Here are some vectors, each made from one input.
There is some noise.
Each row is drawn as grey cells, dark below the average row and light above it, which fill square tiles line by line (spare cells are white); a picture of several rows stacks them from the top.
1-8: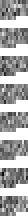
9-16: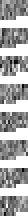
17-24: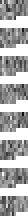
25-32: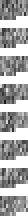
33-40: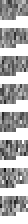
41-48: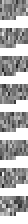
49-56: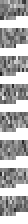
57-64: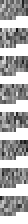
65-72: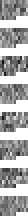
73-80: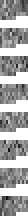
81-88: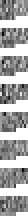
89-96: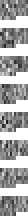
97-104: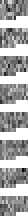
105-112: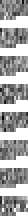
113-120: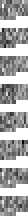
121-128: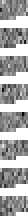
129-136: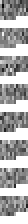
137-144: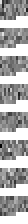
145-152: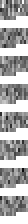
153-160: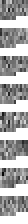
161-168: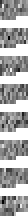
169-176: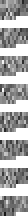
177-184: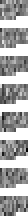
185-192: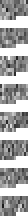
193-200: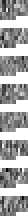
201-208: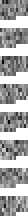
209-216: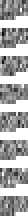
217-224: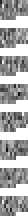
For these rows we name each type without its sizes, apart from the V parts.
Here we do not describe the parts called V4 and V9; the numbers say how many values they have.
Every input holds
a node of a tree and a value of V4, together with either a node of a tree, or a value of V9.
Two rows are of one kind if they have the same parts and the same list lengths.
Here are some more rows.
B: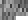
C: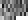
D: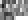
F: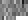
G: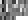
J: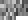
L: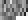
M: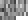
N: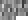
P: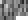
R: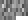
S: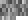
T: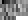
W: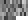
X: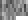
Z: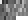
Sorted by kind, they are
B, C, D, G, L, P, T, W, Z
F, J, M, N, R, S, X

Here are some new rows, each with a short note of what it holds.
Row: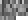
a node of each of two trees and a value of V4
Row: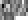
a node of each of two trees and a value of V4
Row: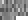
a node of a tree, a value of V4 and a value of V9
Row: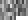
a node of a tree, a value of V4 and a value of V9
